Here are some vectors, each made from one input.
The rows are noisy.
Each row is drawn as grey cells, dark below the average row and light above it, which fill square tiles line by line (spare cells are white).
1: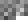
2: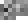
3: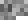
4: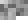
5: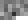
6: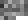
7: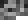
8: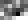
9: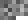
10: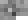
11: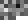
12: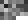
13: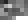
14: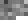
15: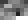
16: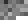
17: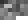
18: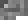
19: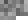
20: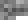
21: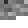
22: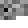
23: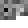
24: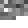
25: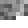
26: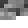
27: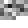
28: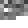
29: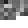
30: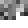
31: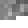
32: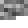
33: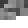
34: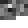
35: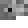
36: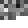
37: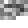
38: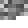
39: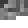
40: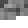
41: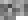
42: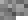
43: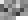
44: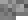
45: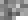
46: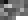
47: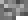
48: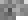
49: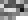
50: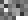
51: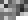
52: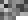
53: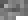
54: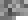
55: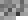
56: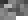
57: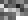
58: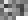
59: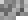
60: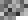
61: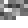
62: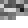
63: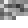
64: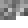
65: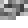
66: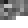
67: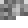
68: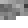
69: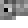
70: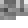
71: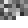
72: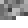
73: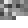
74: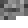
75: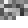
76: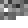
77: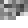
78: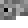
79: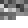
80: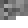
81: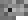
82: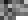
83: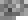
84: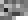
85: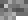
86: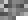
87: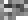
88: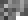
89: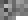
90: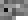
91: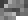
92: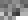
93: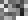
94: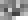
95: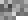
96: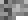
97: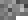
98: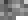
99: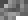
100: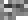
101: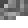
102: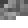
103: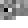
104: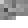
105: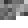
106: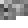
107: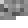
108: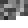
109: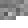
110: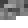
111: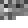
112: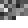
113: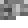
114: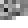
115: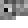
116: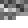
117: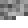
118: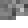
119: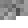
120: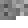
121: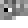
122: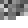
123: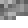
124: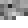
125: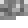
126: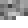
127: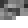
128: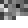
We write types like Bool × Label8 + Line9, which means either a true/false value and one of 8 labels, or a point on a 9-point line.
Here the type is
(Bool × Bool × Bool + Unit) × Line7 + Label7.
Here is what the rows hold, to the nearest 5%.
About 25% of them hold one of 7 labels. The rest hold a point on a 7-point line, together with either a fixed value, or three true/false values.
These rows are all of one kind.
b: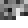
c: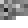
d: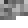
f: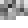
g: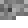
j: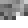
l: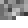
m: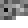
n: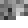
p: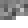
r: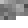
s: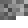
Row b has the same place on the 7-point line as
c, m, n and p.
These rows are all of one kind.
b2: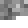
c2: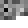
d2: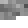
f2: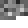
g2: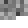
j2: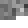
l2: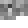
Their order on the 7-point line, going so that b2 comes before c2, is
g2, f2, l2, d2, j2, b2, c2.
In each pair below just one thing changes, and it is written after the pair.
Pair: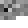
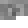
one of the three true/false values
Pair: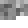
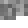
one of the three true/false values
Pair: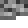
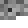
one of the three true/false values
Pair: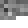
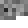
the place on the 7-point line
